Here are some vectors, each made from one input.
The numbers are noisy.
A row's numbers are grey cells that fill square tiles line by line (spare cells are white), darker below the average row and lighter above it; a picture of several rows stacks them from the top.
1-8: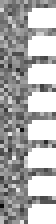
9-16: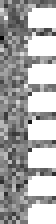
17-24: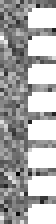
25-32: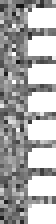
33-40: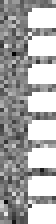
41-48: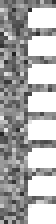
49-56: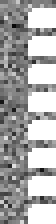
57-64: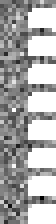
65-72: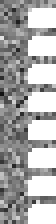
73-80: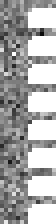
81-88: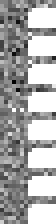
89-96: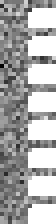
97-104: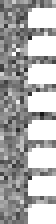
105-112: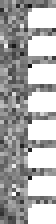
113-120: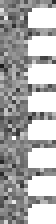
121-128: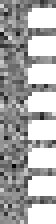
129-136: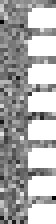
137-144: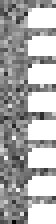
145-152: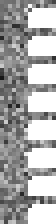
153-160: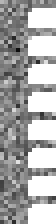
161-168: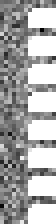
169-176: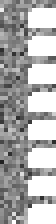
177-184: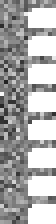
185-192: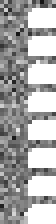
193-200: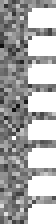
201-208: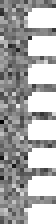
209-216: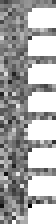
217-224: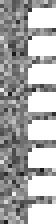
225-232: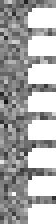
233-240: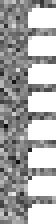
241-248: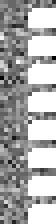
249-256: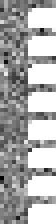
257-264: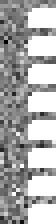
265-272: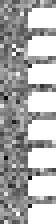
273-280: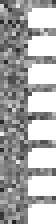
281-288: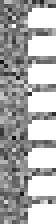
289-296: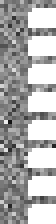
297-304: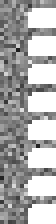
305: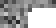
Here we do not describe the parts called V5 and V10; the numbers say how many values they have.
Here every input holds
one of 8 labels and a value of V5, together with either a point on a 7-point line, or a value of V10.
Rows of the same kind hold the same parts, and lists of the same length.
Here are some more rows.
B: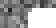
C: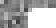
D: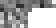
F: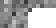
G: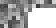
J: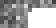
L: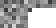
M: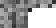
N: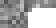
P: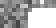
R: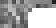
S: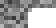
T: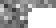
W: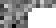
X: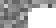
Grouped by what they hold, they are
B, D, F
C, G, J, L, M, N, P, R, S, T, W, X

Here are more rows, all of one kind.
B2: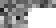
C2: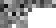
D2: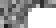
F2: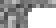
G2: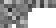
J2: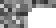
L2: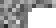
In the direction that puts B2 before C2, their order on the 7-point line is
B2, J2, D2, L2, F2, C2, G2.
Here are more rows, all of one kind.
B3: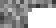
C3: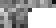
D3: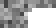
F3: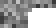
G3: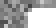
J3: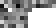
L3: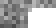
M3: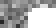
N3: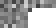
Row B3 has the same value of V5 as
F3, G3 and N3.
